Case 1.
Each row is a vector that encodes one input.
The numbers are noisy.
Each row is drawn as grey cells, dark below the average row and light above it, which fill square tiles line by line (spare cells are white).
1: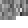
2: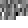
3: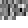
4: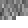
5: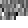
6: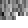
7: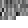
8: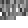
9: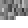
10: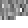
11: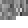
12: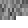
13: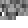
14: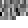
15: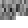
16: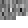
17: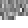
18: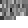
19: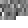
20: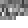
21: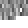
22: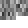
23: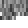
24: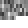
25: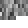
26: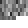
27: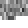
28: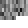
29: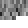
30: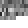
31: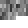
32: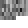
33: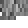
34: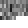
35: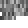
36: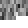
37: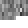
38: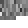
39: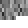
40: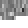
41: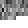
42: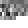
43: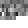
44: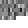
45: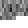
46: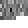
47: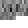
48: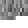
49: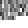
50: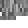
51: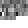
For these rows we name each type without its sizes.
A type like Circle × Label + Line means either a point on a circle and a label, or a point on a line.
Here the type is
Line.
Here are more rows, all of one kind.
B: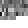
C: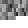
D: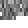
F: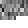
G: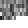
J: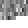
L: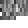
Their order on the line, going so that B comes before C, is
B, F, L, D, G, C, J.
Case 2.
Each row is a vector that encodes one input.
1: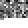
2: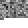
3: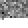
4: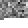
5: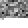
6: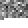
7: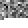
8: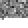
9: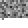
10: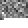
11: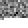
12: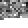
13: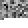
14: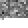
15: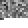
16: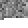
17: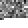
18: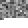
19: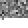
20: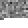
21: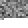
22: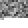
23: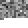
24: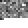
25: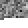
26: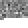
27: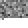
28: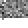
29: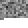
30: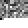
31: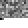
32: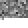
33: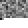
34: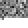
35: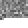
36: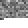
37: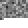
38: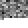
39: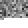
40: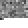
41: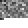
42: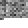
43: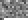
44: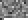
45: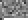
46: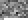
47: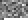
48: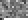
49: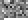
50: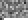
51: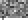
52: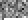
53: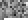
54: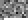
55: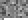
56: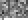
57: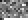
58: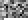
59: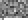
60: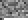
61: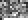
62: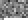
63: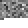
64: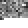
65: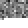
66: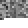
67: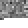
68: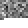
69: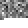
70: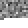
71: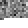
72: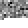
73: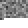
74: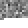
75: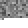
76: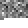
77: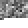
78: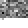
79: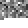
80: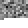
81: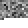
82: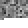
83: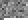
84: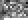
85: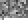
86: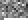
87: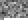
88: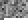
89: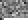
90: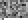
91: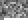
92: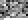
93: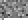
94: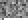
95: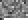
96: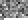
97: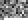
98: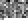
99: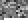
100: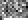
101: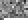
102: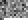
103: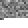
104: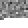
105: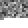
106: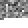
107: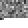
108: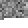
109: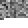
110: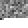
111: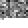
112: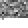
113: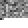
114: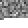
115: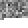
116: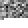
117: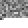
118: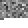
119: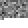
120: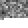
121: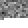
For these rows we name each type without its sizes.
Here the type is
Line.
